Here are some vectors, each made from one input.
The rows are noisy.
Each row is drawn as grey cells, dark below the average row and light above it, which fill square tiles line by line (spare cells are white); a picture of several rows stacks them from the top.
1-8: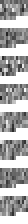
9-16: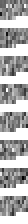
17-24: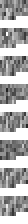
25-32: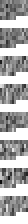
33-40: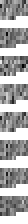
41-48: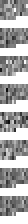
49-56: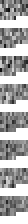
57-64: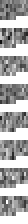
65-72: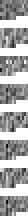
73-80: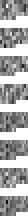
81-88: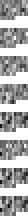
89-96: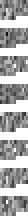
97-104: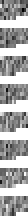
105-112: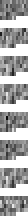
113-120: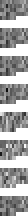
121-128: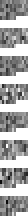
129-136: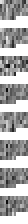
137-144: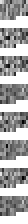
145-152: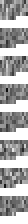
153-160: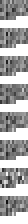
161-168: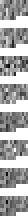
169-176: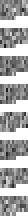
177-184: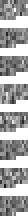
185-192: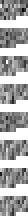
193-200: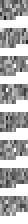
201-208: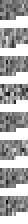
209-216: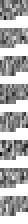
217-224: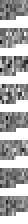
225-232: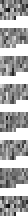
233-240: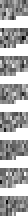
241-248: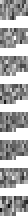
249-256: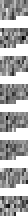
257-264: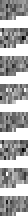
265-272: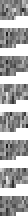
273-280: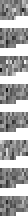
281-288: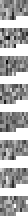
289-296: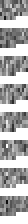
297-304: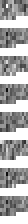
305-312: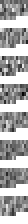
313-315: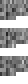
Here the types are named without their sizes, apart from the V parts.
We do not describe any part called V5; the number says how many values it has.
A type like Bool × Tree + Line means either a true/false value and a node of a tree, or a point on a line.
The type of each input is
Bool × V5 + Circle + Tree + Unit.
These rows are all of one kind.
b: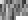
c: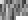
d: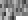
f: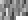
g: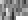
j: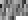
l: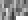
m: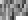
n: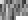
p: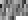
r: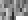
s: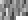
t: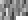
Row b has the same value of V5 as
c, g and n.
